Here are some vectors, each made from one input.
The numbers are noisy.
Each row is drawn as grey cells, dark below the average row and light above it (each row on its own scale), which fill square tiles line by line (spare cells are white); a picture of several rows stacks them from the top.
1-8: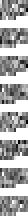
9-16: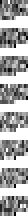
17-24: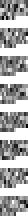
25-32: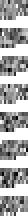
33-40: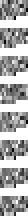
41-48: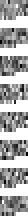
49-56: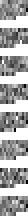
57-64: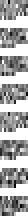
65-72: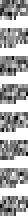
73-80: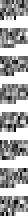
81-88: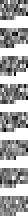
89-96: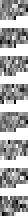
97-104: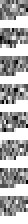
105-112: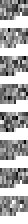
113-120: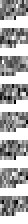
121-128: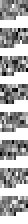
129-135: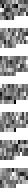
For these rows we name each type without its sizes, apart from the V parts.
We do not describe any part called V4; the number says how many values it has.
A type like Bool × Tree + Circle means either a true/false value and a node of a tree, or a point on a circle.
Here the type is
Line + (Tree + Unit) × V4.
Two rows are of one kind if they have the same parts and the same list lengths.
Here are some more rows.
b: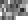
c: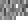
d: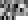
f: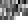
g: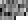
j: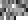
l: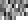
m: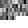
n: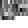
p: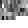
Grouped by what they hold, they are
b, d, f, m, n, p
c, l
g, j

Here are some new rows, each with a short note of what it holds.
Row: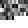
a point on a line
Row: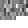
a value of V4
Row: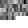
a point on a line
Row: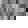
a node of a tree and a value of V4
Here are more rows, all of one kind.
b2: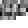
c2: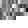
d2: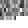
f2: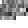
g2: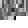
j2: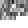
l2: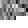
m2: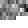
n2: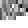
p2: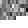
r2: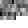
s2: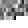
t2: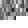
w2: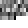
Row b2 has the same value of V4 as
f2, r2 and w2.
